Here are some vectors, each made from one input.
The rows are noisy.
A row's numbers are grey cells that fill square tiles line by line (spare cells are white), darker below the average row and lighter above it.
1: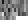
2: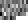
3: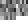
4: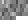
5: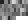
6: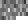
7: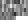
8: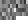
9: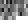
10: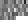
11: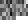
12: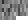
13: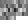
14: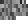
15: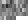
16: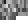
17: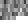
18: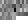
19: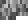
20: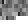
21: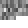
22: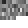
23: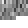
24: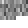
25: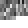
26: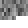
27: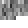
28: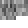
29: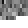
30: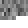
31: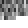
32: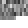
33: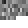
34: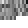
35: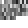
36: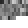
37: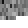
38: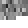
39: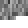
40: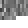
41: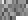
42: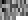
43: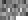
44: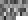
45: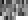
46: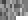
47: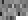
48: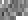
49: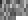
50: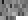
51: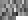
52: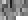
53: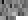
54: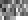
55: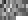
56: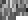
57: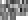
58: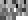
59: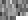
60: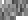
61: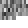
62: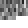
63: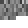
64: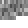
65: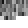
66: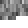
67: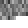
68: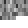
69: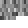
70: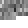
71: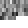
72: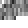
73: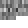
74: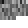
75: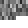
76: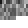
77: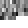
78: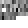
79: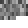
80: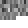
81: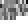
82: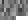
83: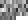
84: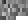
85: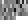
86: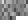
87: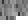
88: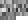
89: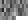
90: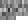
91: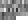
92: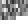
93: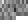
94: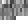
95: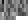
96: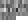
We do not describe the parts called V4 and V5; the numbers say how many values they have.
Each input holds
a true/false value and a value of V4, together with either a point on a 6-point circle, or a value of V5.
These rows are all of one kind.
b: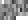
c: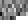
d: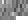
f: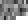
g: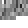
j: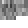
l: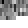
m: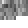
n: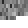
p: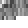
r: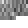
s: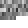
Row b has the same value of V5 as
j, m and p.
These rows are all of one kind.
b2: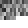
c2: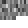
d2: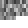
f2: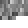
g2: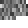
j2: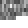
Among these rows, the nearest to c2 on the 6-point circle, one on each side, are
b2 and g2.
